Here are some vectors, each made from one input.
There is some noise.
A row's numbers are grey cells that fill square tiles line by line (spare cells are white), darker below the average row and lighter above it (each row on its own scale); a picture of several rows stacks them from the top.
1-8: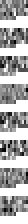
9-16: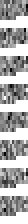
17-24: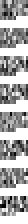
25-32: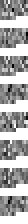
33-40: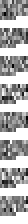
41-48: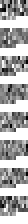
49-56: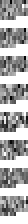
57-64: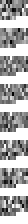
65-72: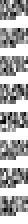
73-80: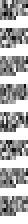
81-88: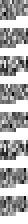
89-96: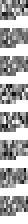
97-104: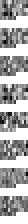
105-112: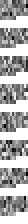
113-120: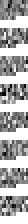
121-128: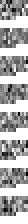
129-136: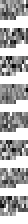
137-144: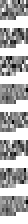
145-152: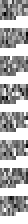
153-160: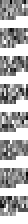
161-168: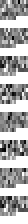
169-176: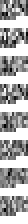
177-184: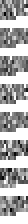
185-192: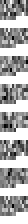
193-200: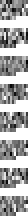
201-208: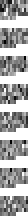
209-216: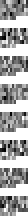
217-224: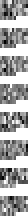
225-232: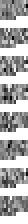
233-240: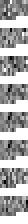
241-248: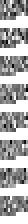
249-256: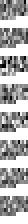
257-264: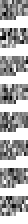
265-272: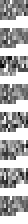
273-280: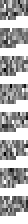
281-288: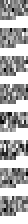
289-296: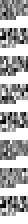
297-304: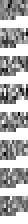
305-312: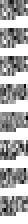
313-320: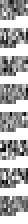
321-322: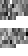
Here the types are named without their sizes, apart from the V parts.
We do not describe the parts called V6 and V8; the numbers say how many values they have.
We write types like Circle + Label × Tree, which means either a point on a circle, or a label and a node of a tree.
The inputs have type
Bool × (Line + V6) + V8.
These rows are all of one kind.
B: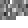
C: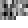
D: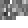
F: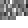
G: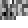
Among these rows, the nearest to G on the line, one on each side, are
C and D.
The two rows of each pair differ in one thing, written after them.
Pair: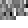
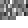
the true/false value
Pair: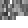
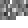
the place on the line
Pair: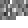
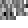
the true/false value
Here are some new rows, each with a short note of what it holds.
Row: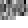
a value of V8
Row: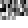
a value of V8
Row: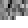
a value of V8
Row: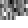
a value of V8
